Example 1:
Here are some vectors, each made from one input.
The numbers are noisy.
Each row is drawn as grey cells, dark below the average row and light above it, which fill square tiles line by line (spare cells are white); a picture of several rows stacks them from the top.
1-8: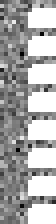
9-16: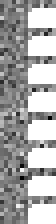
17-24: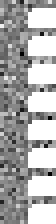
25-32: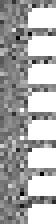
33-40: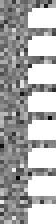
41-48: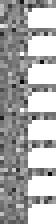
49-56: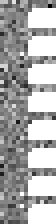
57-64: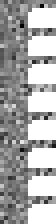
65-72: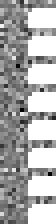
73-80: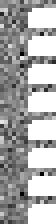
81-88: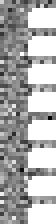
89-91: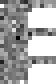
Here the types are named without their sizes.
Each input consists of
a point on a line, together with either a point on a circle, or a point on a line.
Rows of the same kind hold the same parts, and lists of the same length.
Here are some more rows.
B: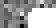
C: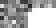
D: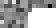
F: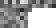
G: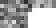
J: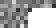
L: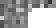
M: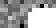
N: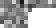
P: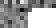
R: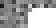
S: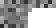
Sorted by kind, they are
B, C, D, F, G, J, M, N, P
L, R, S

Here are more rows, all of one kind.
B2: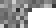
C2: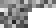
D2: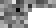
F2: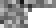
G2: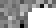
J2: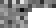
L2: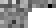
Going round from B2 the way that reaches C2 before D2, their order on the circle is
B2, G2, C2, F2, D2, L2, J2.
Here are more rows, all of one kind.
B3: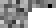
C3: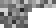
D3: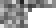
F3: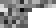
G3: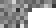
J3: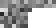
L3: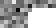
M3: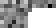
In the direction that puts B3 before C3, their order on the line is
F3, B3, D3, M3, G3, J3, L3, C3.
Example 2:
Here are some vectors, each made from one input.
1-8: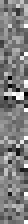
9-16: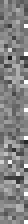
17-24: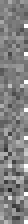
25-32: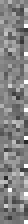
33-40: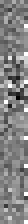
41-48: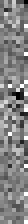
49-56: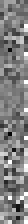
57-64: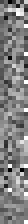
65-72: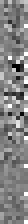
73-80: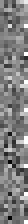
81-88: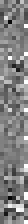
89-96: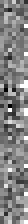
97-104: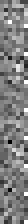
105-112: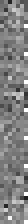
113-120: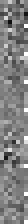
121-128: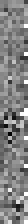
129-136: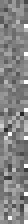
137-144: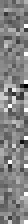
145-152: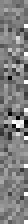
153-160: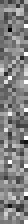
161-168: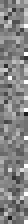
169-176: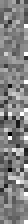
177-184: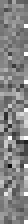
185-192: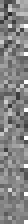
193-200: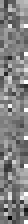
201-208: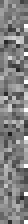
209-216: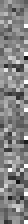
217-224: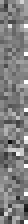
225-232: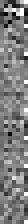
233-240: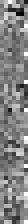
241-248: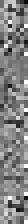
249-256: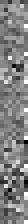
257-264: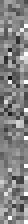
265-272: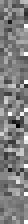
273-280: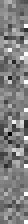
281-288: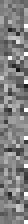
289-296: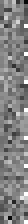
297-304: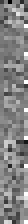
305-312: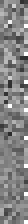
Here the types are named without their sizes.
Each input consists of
either a point on each of two circles, or a point on a line.
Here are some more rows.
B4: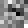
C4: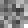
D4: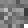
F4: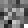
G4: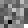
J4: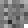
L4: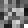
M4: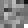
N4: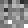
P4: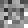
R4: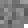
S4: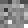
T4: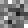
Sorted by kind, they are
B4, D4, F4, J4, L4, R4, T4
C4, G4, M4, N4, P4, S4

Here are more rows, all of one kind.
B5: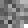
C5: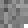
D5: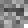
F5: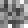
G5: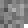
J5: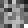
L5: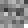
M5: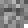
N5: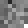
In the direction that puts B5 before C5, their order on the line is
J5, D5, N5, B5, M5, C5, G5, F5, L5.
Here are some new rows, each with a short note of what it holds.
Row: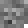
a point on each of two circles
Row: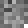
a point on a line
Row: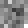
a point on each of two circles
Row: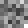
a point on a line
